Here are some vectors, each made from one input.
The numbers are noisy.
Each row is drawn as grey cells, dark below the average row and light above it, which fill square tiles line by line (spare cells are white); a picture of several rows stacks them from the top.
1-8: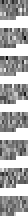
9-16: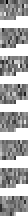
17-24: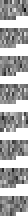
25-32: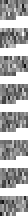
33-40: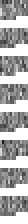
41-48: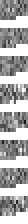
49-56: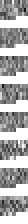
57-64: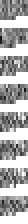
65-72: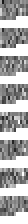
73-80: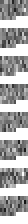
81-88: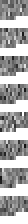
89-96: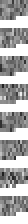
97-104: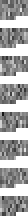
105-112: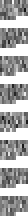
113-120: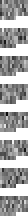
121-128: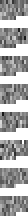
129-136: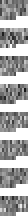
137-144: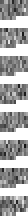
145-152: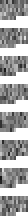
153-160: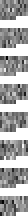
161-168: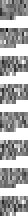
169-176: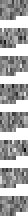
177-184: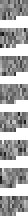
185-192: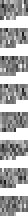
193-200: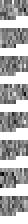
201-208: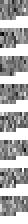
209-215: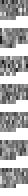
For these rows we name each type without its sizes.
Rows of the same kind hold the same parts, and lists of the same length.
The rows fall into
2 kinds.
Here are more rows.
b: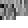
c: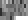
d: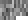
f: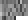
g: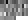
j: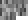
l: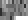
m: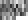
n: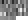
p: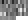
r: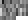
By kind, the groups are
b, m
c, d, f, g, j, l, n, p, r

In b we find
a point on a line.
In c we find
five true/false values.
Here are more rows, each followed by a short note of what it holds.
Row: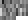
five true/false values
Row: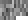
five true/false values
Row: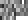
a point on a line
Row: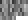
five true/false values
